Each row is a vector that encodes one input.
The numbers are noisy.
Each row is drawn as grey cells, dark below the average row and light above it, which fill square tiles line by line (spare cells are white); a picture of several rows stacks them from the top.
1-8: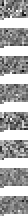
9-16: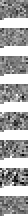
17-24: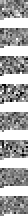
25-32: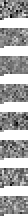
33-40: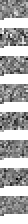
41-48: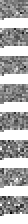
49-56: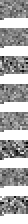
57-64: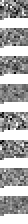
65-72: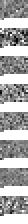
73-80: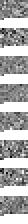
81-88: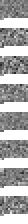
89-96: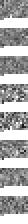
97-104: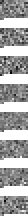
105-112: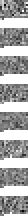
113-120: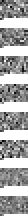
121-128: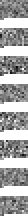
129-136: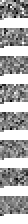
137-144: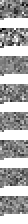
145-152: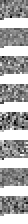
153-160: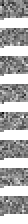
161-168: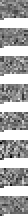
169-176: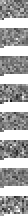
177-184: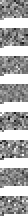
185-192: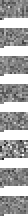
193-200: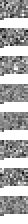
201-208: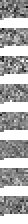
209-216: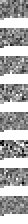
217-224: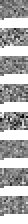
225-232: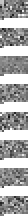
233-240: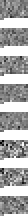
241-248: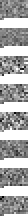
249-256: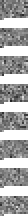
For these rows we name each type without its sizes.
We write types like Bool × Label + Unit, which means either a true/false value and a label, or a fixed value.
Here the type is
Bool × Bool × Bool + Line.
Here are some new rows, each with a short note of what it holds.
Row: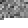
a point on a line
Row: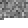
a point on a line
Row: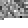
a point on a line
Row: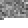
three true/false values
